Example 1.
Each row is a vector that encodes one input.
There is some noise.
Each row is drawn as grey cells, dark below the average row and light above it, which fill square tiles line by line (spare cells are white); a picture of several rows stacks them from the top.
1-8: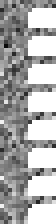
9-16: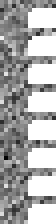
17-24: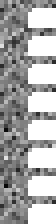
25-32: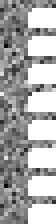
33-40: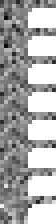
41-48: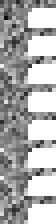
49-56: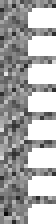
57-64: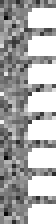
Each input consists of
one of 5 labels.
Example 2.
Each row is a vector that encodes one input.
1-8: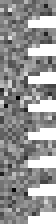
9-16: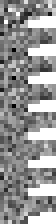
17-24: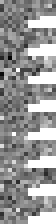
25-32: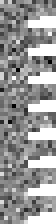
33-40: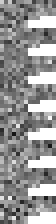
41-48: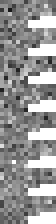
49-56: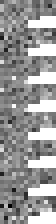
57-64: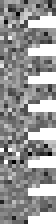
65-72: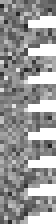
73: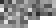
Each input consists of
three true/false values.
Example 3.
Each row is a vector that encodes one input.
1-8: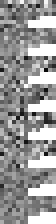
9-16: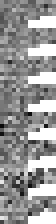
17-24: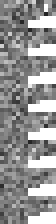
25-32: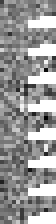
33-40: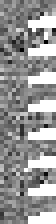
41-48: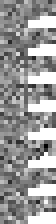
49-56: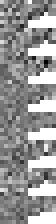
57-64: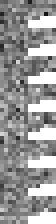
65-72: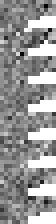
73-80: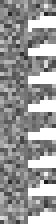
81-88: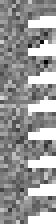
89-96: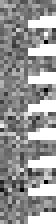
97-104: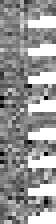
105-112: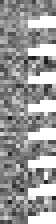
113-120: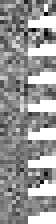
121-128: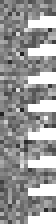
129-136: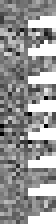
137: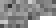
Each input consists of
a point on an 11-point circle.
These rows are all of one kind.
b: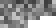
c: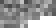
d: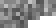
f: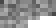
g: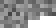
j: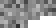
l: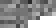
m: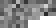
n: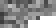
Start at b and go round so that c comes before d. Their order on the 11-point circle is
b, g, f, c, j, m, d, l, n.
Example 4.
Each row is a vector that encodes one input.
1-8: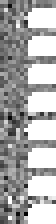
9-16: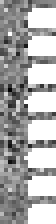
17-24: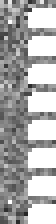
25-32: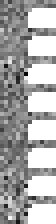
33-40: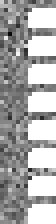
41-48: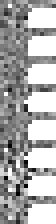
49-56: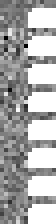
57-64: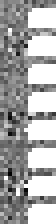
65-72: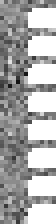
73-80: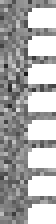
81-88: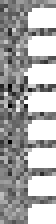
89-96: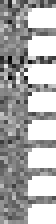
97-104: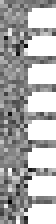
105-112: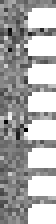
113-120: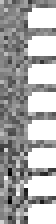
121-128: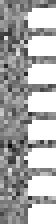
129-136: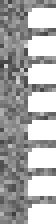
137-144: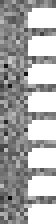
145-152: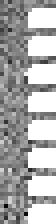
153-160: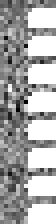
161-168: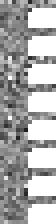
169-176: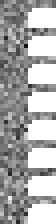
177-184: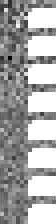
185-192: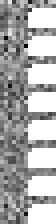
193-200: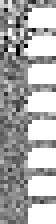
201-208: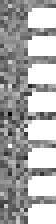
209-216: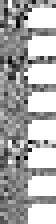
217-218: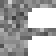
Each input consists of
a point on a 13-point circle.
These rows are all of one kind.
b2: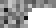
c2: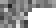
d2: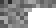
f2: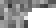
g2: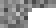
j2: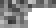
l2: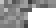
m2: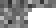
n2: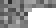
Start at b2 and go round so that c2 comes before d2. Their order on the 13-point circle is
b2, g2, f2, l2, c2, n2, d2, m2, j2.
